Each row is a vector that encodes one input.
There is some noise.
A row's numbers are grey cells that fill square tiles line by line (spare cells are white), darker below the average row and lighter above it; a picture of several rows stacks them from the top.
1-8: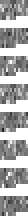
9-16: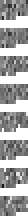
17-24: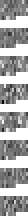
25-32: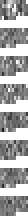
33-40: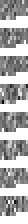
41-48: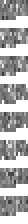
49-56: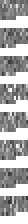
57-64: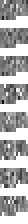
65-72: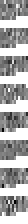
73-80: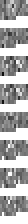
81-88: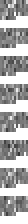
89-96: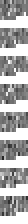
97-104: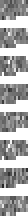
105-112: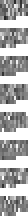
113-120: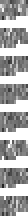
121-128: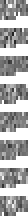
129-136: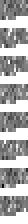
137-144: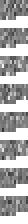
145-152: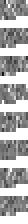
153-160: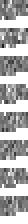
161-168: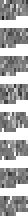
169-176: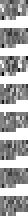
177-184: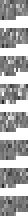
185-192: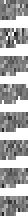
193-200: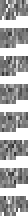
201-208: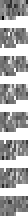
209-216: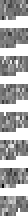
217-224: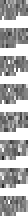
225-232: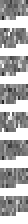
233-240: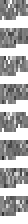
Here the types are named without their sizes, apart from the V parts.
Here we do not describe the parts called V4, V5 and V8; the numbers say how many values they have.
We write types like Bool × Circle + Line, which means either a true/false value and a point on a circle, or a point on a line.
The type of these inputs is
Bool × V4 × V5 × V8 + List(Line).
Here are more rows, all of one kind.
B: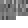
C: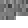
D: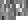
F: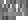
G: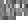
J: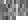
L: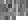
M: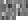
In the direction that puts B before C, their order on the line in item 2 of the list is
F, B, J, L, C, G, M, D.
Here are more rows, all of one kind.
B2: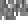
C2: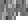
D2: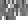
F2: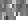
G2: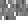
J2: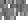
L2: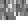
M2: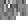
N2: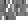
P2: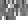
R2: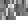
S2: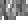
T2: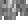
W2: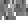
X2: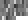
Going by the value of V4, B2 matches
C2, G2, T2 and W2.
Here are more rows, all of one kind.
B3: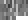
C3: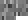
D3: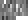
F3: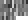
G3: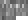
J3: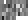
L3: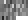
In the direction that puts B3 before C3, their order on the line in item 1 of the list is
G3, D3, L3, J3, B3, F3, C3.
